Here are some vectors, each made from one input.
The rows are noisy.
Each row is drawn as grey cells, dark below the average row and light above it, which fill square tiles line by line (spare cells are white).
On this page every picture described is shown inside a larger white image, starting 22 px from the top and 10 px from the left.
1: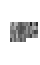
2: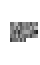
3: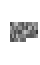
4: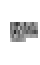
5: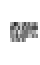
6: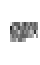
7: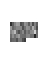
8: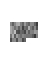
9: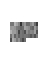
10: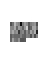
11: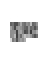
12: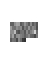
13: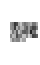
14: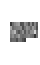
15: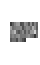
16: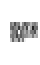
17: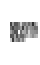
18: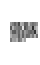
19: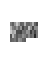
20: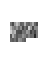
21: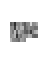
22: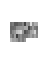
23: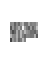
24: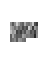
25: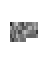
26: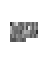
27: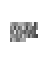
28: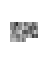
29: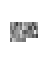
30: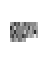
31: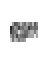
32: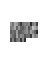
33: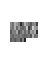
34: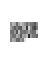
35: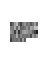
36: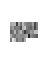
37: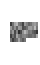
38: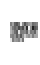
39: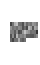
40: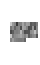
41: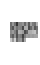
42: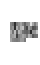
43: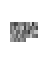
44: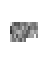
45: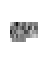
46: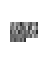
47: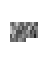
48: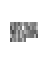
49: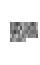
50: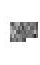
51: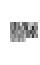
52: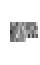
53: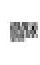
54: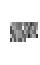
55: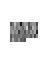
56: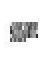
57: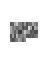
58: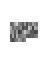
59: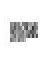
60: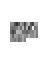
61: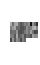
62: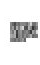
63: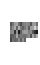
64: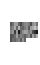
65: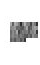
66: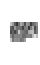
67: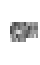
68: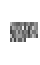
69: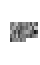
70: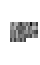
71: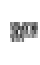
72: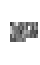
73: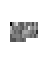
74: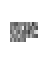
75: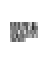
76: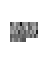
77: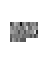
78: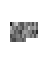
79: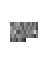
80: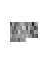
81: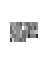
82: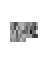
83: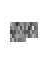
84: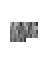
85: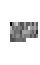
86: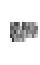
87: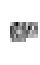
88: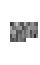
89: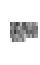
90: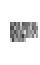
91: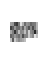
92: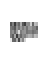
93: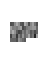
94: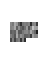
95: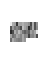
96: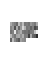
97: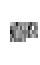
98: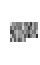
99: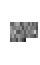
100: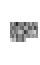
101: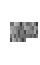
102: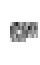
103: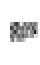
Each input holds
a point on an 8-point circle and a point on a 5-point line, together with either a fixed value, or a point on a 4-point line and a point on a 5-point line.
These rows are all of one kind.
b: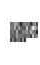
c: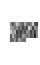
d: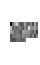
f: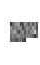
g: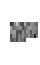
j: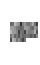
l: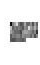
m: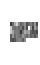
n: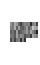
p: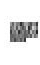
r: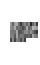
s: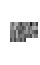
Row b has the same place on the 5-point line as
d, f, g and l.
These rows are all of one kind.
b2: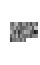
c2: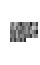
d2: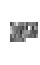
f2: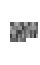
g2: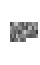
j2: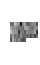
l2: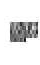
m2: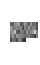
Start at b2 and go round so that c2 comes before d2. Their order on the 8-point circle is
b2, c2, l2, j2, m2, f2, d2, g2.
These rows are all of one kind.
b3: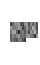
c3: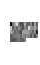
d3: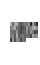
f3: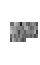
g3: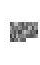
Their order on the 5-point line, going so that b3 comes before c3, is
b3, c3, g3, f3, d3.
